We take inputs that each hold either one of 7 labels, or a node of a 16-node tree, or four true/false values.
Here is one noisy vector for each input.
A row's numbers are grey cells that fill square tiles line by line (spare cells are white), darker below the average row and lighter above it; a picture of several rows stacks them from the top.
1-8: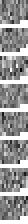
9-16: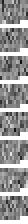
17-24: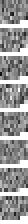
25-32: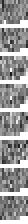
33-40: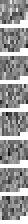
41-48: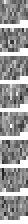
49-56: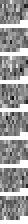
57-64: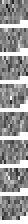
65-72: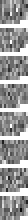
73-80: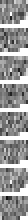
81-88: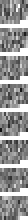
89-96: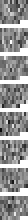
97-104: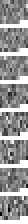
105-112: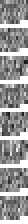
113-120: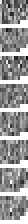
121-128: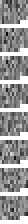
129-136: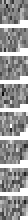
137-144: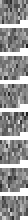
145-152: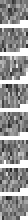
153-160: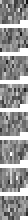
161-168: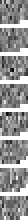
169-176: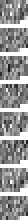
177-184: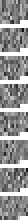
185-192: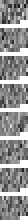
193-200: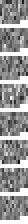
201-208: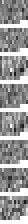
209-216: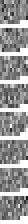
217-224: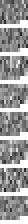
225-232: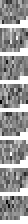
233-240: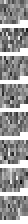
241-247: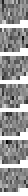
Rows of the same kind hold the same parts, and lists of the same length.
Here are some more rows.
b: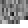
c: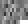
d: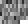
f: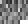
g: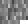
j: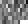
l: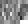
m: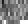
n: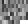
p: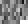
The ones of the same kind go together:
b, m, n
c, g
d, f, j, l, p

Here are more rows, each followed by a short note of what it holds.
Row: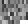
one of 7 labels
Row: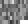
one of 7 labels
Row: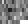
a node of a 16-node tree
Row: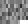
a node of a 16-node tree
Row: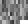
one of 7 labels
